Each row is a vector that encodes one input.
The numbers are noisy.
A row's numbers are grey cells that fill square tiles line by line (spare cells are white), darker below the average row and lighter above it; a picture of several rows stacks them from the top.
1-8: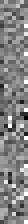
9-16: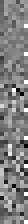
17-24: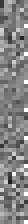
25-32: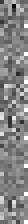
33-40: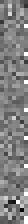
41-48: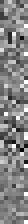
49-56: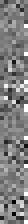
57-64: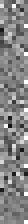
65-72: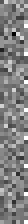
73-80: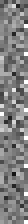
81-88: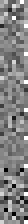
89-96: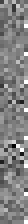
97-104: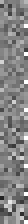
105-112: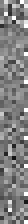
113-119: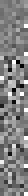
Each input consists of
a point on a 9-point circle, together with either a point on a 9-point circle, or a point on a 6-point line.
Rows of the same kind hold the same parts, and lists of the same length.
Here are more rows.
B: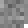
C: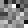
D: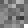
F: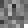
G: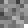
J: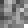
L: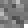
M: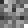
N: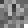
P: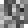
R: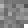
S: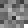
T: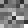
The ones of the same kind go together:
B, C, G, J, R, S, T
D, F, L, M, N, P

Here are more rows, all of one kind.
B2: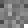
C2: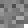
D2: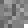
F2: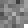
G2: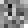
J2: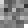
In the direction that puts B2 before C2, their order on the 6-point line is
G2, J2, B2, F2, D2, C2.
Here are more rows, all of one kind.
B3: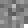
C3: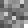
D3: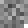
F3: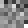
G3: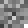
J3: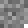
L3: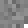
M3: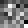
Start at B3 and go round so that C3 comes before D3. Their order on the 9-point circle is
B3, C3, M3, D3, J3, F3, G3, L3.
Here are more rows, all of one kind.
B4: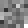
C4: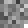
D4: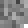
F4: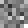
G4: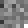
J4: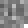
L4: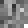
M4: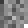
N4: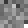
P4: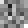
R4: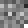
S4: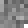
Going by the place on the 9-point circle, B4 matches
D4, M4 and N4.
